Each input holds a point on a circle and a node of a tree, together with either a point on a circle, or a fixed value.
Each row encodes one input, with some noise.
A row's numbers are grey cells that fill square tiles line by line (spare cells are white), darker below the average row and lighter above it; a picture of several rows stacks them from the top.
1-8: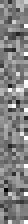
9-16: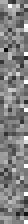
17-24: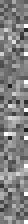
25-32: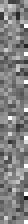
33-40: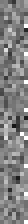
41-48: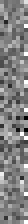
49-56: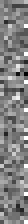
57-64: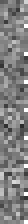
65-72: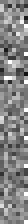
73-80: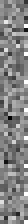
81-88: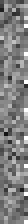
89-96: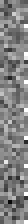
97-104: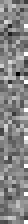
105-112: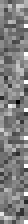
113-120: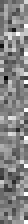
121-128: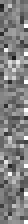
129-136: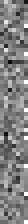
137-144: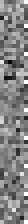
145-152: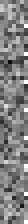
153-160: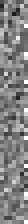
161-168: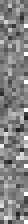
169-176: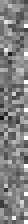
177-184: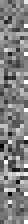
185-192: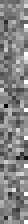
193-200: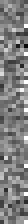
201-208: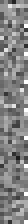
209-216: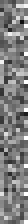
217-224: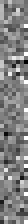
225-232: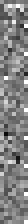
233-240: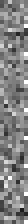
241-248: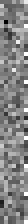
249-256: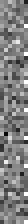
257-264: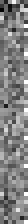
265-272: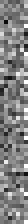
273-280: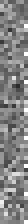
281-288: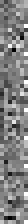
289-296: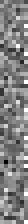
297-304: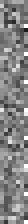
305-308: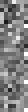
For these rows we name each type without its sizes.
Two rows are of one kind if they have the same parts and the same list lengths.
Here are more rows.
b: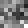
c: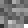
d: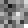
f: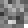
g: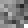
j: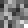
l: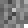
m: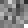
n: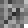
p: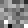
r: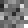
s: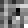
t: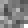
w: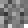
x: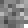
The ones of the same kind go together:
b, c, f, g, l, n, t, w
d, j, m, p, r, s, x

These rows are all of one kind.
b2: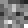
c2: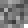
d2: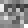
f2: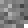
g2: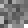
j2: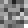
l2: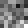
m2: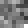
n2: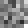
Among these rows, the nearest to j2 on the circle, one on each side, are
d2 and n2.
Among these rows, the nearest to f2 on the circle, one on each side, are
c2 and l2.
